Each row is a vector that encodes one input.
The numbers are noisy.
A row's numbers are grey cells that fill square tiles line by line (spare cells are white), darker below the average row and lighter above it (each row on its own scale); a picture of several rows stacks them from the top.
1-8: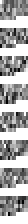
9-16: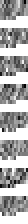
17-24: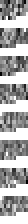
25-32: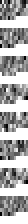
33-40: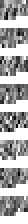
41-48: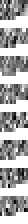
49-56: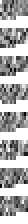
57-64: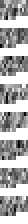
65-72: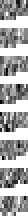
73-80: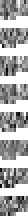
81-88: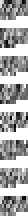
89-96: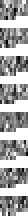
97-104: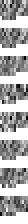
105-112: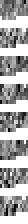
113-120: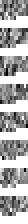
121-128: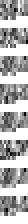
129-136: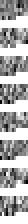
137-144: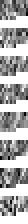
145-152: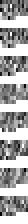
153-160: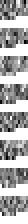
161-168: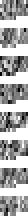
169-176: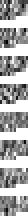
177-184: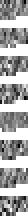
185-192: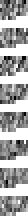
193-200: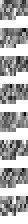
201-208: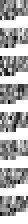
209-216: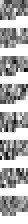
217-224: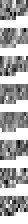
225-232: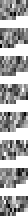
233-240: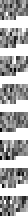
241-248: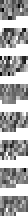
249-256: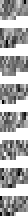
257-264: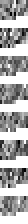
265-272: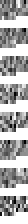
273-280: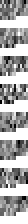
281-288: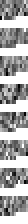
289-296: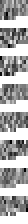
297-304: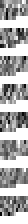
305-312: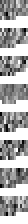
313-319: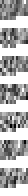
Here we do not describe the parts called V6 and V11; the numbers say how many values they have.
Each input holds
a true/false value, together with either one of 5 labels and a value of V6, or a value of V11.
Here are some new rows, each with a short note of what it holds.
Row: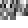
a true/false value and a value of V11
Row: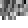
a true/false value and a value of V11
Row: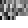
one of 5 labels, a true/false value and a value of V6
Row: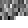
a true/false value and a value of V11
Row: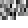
one of 5 labels, a true/false value and a value of V6
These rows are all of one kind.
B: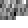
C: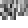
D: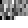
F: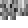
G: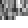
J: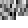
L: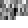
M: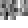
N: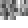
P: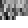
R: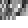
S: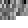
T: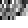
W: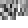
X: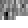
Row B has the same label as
C, F, J and P.
